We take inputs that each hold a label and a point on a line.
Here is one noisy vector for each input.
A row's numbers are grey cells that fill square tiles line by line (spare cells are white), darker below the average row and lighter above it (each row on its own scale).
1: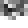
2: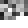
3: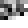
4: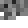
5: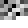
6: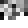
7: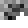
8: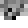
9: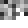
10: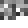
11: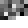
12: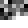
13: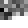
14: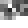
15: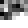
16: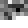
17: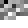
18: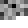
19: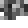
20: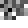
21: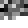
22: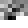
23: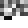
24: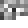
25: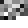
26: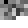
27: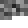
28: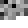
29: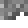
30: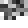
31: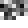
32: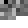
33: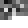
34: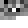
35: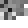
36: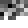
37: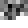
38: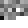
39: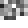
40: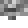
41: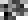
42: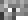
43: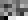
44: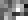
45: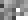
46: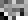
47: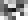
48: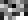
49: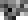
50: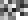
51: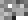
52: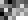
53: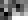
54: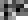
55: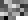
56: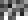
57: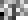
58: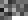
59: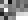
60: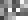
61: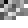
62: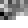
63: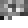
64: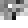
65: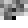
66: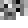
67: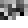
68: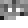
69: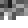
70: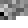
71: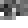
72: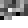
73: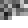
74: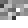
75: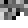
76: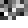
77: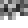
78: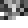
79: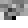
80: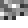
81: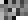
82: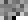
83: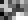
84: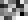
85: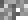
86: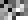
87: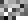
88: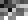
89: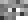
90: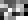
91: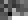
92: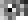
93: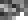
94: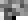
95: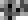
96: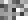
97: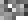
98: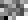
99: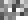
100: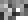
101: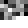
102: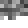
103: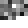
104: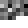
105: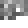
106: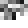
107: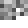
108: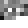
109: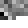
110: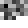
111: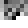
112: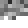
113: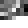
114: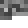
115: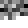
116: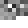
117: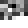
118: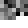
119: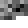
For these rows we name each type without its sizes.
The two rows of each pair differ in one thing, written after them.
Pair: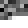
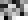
the label
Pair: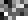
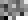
the place on the line
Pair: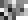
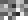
the label
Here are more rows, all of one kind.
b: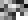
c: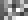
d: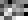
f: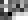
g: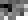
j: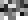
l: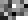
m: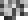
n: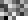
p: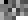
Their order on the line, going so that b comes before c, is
p, d, l, m, f, b, j, c, g, n.
